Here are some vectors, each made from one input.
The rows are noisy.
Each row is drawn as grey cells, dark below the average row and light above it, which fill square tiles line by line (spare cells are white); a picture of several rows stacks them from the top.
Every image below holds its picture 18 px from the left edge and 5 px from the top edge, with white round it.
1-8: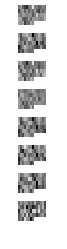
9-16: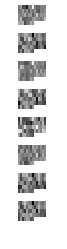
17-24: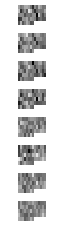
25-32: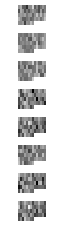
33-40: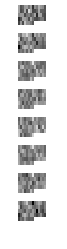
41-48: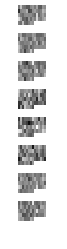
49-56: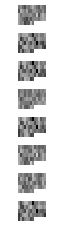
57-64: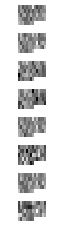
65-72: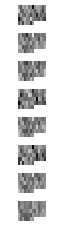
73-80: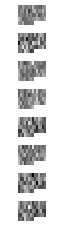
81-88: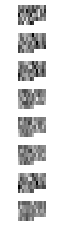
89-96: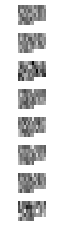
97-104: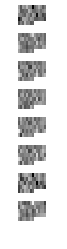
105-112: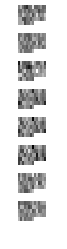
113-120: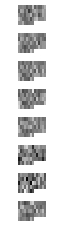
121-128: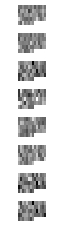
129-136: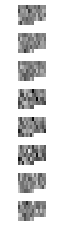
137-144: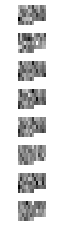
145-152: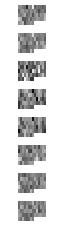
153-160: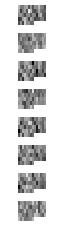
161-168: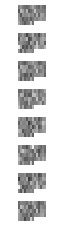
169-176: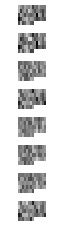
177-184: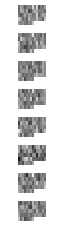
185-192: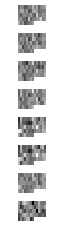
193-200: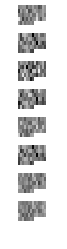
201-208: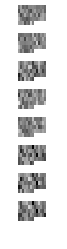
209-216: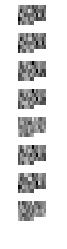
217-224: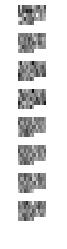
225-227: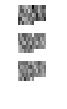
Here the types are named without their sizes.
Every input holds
a true/false value, together with either a fixed value, or a node of a tree.
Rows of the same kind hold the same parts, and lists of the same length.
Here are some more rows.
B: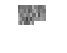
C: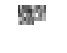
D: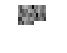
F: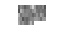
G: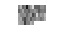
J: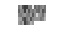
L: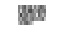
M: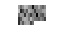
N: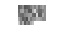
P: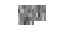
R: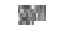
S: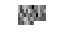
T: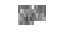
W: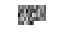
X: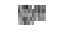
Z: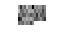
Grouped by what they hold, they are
B, D, F, G, J, L, M, N, P, R, S, T, X, Z
C, W

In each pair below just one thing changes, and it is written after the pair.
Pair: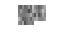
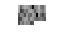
the true/false value
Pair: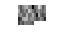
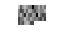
the node of the tree
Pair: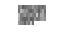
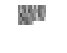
the node of the tree
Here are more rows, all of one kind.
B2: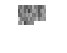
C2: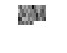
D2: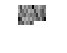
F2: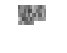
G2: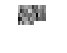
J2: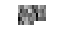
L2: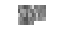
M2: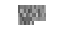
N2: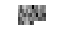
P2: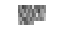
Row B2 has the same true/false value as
F2, L2, M2 and P2.
